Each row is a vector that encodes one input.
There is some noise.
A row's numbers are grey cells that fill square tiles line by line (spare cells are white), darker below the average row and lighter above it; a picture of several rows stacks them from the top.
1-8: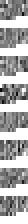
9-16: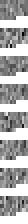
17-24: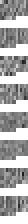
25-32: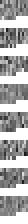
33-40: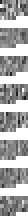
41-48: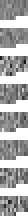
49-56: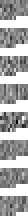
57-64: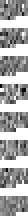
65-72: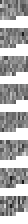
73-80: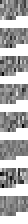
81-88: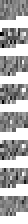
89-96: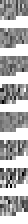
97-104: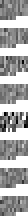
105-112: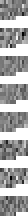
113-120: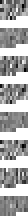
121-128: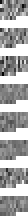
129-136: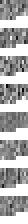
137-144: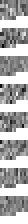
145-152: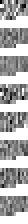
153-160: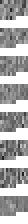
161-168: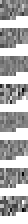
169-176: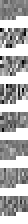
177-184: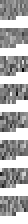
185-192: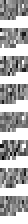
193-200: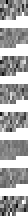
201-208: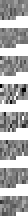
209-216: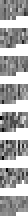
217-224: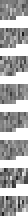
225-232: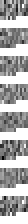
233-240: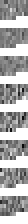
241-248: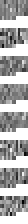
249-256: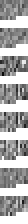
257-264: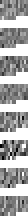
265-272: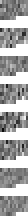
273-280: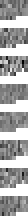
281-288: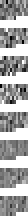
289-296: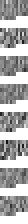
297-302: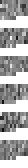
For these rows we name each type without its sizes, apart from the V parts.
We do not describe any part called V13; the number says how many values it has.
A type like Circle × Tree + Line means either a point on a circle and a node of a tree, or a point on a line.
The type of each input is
Bool × Bool × Bool × Bool × List(V13) + Line × Line.
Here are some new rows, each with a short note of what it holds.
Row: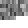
four true/false values, together with the empty list
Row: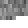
four true/false values, together with a list of two items
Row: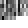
four true/false values, together with the empty list
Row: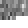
four true/false values, together with the empty list
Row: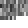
a point on each of two lines
